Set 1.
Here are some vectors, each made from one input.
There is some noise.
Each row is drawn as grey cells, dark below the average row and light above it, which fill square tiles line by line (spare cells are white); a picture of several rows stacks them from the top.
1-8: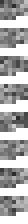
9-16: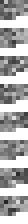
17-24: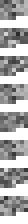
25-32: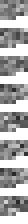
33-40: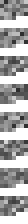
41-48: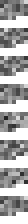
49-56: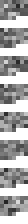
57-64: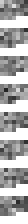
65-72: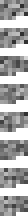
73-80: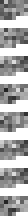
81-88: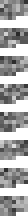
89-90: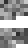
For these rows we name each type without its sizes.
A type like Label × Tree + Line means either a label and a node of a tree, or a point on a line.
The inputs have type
Bool × Bool × Bool × Bool.
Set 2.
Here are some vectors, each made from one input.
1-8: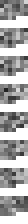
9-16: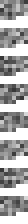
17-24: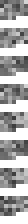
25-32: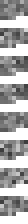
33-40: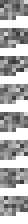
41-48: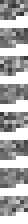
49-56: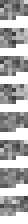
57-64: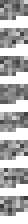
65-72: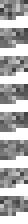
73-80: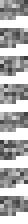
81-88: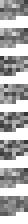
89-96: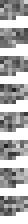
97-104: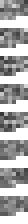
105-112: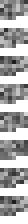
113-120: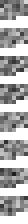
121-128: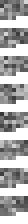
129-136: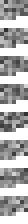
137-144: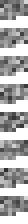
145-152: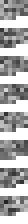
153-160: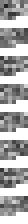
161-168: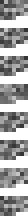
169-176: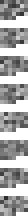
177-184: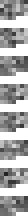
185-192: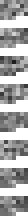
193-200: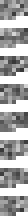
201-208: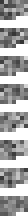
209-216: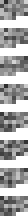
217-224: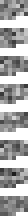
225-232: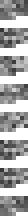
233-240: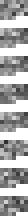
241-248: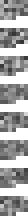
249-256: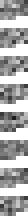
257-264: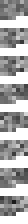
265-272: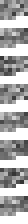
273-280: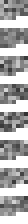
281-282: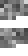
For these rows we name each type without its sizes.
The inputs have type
Bool × Bool × Bool × Bool.
